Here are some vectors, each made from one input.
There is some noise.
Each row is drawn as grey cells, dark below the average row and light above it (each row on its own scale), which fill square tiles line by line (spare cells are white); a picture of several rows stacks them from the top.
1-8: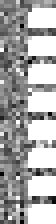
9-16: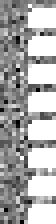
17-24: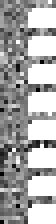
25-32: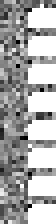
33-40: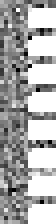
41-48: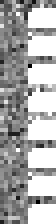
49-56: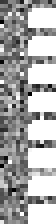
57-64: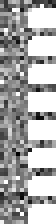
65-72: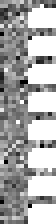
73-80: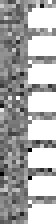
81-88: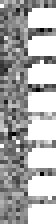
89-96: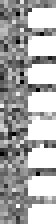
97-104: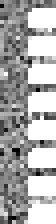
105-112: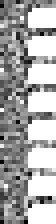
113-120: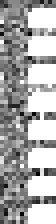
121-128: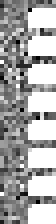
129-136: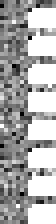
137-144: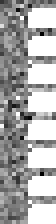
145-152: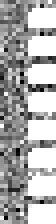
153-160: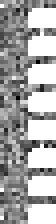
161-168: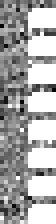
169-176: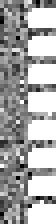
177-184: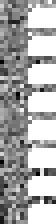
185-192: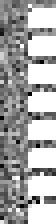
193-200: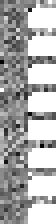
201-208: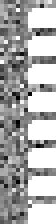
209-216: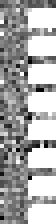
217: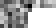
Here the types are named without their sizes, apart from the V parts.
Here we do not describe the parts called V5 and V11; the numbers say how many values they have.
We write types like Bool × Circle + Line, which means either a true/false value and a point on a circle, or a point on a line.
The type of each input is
((Bool × Bool × Bool + Label) × V11 + Unit) × V5.
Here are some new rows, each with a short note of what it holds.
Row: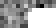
three true/false values, a value of V5 and a value of V11
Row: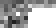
a value of V5
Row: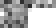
three true/false values, a value of V5 and a value of V11
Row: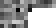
three true/false values, a value of V5 and a value of V11
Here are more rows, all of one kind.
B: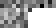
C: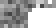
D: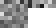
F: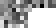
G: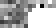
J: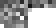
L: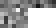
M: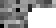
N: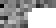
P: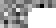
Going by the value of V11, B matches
F and P.
